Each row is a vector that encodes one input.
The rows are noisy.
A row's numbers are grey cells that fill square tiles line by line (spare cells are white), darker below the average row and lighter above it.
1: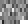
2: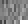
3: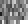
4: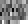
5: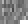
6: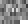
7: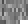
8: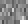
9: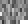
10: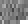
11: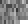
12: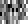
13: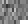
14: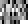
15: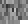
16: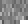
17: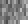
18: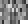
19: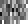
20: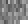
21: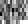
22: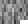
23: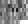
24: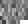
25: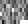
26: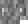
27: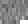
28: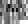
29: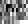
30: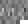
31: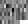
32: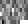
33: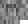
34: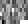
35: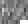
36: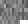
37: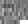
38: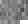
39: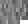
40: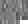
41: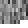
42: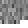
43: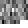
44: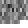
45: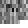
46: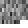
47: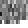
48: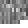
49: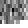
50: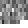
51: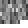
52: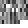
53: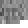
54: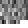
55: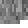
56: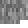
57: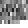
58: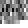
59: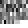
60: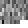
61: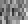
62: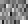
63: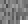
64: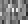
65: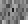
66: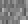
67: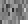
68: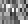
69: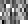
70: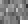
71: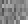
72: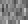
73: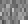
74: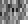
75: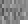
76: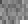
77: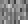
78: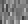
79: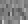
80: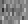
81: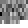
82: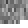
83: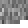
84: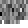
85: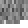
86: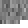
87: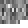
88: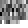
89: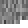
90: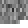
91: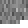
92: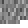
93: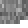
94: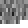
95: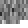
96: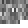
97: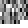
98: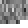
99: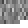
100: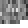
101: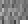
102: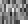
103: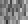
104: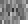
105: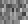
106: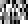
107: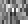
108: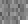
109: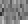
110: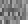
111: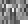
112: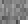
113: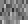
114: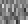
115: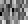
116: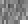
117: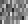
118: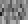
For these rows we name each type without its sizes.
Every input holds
a point on a line, together with either a point on a circle and a true/false value, or a fixed value.
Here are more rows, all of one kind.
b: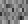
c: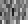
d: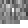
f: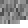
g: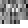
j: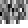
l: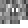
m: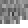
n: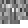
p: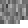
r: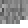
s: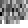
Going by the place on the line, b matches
c and p.
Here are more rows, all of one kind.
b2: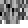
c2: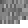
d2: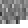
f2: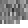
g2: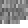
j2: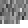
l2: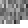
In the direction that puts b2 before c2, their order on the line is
b2, j2, d2, f2, c2, g2, l2.
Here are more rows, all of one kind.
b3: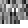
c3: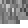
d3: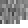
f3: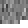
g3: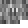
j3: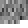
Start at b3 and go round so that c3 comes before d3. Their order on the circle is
b3, j3, c3, d3, g3, f3.
